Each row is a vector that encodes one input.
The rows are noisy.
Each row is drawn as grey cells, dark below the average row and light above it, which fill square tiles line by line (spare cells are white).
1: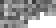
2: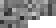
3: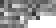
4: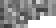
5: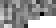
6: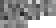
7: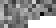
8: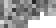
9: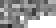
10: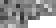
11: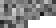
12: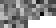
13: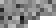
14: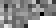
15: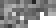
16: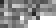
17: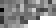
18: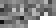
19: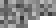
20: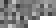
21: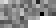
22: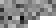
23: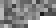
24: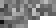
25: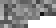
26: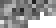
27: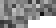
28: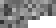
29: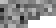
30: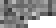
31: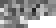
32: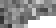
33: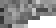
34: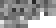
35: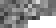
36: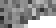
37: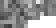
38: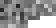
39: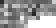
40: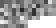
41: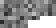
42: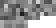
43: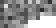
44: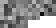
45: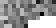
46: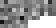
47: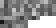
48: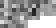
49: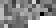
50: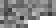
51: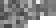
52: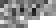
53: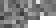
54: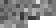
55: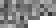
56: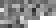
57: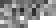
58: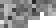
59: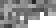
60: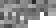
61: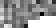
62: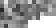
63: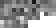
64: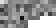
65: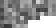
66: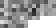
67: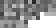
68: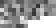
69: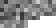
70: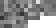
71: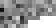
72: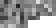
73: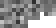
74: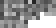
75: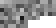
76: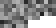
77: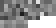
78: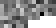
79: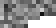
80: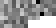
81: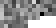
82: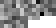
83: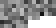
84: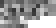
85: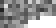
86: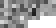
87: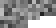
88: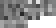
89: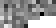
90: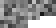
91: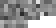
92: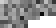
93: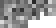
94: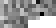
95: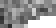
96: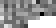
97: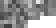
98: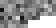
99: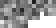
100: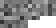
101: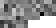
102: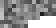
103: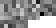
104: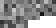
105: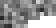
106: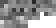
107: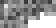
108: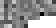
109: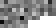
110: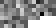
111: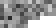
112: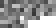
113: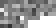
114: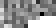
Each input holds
a point on a 6-point circle, a point on a 7-point line and three true/false values.
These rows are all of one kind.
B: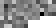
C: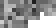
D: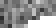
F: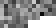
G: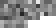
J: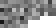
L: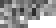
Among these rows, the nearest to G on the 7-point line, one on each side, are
C and D.
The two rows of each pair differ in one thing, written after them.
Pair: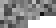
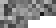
one of the three true/false values
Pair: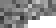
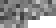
the place on the 6-point circle
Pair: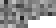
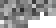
the place on the 7-point line
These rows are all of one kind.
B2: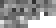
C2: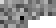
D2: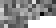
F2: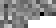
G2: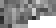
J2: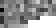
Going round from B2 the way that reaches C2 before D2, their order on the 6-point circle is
B2, F2, C2, J2, G2, D2.
